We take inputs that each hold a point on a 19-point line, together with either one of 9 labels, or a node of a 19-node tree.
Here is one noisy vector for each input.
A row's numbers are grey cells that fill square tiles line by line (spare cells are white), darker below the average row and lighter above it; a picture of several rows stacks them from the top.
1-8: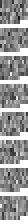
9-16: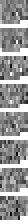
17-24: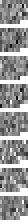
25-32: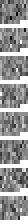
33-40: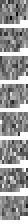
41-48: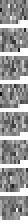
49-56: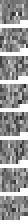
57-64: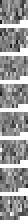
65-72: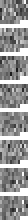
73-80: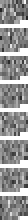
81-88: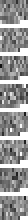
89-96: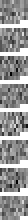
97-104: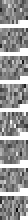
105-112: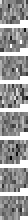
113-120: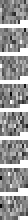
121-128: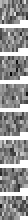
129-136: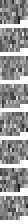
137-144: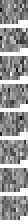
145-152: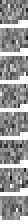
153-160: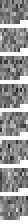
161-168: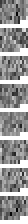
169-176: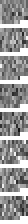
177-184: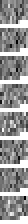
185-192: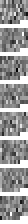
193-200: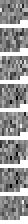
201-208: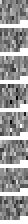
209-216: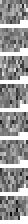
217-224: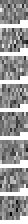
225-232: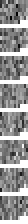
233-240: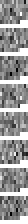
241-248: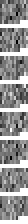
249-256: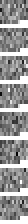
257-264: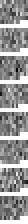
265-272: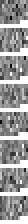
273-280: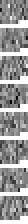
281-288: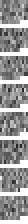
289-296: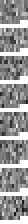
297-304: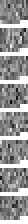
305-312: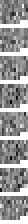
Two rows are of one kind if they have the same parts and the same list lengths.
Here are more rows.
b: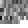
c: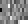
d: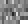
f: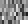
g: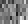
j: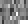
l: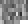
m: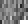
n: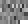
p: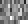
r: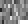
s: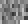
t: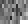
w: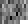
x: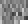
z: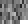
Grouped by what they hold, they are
b, c, d, g, j, l, m, r, s, t, w, x, z
f, n, p

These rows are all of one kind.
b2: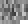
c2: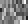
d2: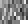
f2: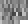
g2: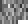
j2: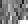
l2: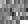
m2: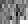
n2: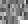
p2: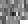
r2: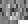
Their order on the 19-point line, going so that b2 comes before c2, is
m2, j2, g2, r2, l2, p2, b2, f2, n2, d2, c2.
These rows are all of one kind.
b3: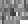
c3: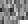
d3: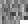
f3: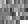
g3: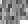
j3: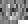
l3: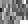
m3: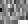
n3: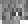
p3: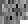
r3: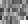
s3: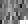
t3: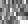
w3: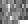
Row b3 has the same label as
j3, n3, p3 and r3.
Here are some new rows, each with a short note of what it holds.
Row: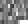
one of 9 labels and a point on a 19-point line
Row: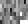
a point on a 19-point line and a node of a 19-node tree
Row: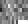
one of 9 labels and a point on a 19-point line
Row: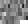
one of 9 labels and a point on a 19-point line
